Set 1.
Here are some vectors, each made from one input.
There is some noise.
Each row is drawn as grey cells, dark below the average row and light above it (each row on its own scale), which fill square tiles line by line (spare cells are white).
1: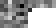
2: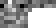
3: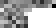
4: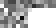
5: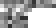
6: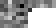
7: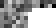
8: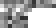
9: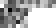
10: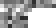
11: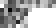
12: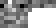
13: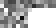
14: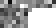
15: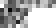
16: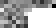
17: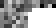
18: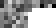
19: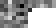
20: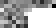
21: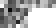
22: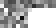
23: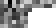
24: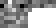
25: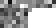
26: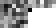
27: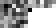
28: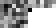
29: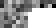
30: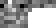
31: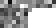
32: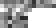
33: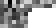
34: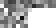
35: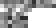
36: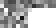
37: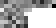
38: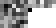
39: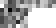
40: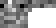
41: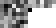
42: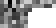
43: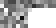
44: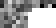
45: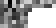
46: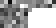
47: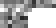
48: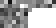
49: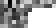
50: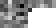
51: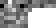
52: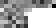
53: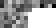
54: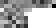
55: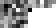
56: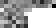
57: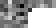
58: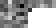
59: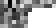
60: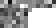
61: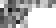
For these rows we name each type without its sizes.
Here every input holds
a point on a circle.
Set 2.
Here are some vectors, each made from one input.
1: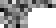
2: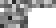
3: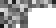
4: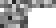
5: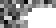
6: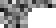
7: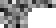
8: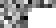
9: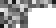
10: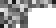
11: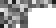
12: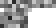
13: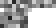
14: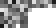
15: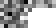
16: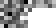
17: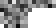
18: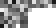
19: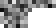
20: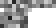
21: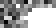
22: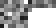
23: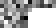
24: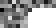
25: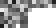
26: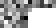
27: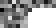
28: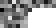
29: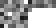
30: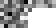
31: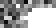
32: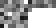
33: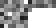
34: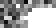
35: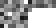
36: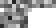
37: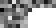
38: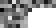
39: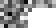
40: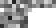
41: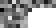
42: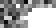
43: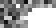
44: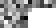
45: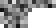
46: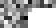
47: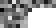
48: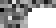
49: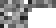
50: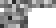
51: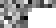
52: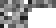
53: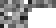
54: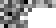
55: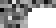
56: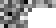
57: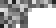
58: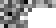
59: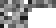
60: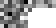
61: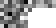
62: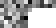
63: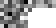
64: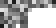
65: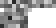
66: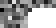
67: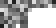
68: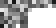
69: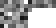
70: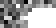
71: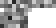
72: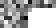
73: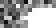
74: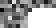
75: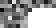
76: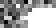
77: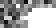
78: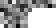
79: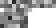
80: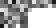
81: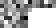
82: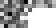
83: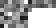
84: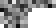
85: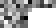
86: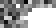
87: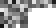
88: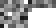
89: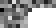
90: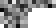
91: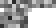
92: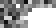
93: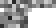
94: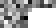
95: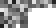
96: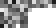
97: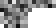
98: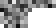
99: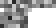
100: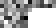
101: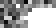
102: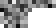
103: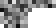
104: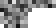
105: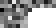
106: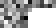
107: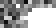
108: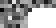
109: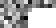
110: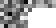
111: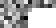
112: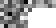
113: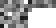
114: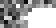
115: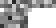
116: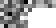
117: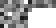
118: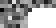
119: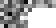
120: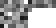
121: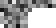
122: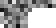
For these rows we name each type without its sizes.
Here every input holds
three true/false values.
